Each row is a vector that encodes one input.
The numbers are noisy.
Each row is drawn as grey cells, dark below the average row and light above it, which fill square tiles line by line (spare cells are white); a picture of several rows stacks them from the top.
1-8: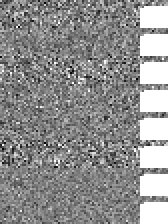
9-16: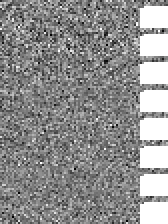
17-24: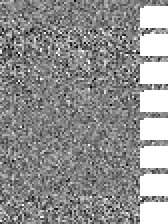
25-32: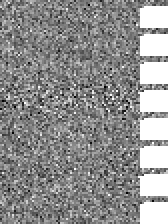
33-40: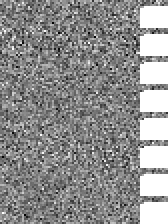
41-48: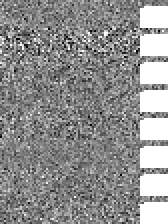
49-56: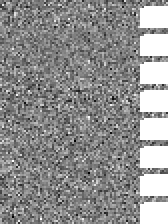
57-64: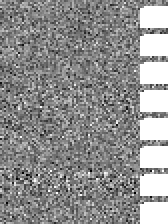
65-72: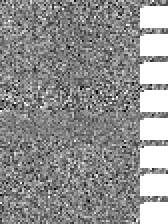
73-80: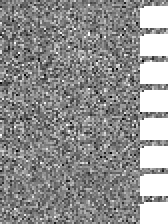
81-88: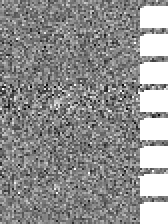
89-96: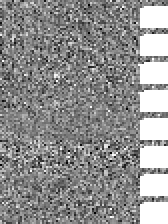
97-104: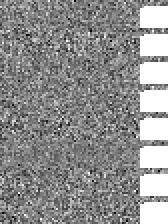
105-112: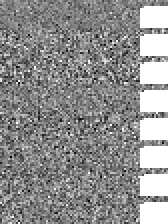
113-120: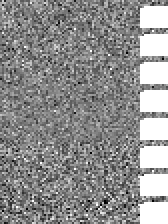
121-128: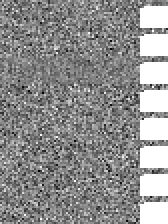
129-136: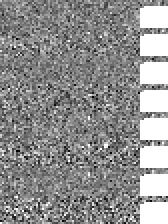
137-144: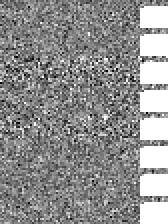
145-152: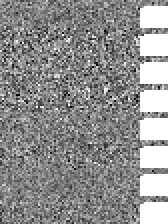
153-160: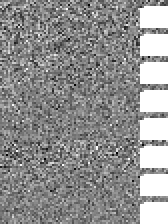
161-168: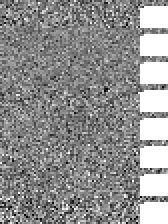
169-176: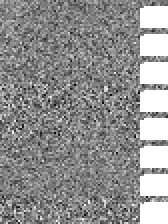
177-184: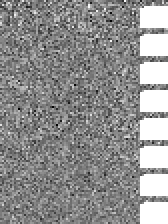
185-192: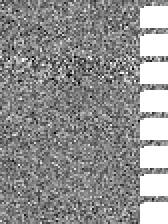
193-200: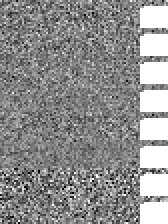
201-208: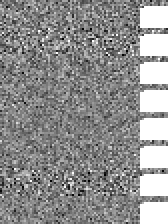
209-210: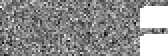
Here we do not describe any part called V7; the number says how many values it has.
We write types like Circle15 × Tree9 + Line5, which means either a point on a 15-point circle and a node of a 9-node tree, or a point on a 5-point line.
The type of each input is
Bool × Circle8 × Line5 + Label4 × (Tree8 + Unit) × V7.
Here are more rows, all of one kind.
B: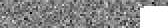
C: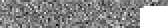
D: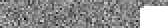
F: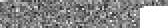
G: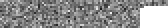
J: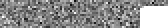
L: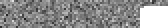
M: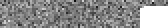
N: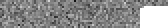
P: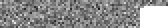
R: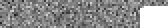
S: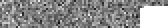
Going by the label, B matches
J, M and N.
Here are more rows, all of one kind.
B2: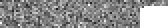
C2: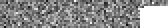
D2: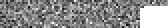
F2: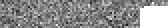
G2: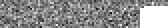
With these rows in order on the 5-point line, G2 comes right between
B2 and F2.
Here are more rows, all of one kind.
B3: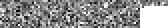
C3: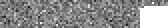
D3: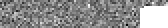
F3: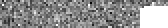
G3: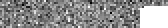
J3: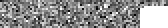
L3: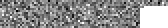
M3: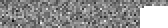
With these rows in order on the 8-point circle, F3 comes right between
B3 and G3.
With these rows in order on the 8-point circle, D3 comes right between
G3 and L3.
